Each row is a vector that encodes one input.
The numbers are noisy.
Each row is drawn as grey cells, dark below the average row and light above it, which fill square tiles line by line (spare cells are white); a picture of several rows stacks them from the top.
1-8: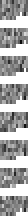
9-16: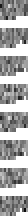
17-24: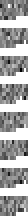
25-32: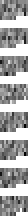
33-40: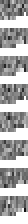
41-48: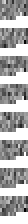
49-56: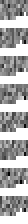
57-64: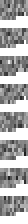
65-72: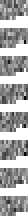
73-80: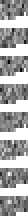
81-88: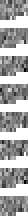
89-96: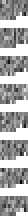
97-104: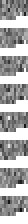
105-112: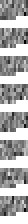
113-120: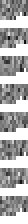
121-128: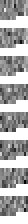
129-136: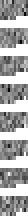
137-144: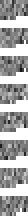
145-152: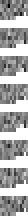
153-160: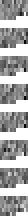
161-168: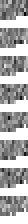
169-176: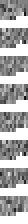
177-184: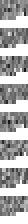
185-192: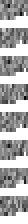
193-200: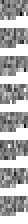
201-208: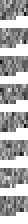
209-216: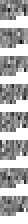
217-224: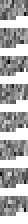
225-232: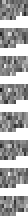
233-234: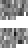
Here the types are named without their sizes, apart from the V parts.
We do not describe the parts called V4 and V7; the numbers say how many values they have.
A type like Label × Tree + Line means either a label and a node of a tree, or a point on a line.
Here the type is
Bool × Line × (Line + V4) × V7.
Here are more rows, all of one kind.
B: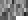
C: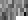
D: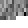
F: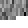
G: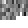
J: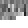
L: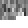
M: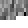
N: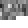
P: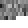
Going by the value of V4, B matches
C, D, F and M.
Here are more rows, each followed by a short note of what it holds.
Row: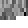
a point on a line, a true/false value, a value of V4 and a value of V7
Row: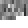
a point on a line, a true/false value, a value of V4 and a value of V7
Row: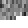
a point on a line, a true/false value, a value of V4 and a value of V7
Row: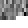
a point on a line, a true/false value, a value of V4 and a value of V7
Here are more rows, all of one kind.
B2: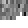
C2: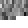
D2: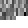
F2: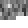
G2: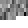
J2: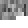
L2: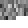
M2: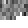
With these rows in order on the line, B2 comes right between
C2 and G2.
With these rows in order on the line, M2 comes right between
D2 and J2.
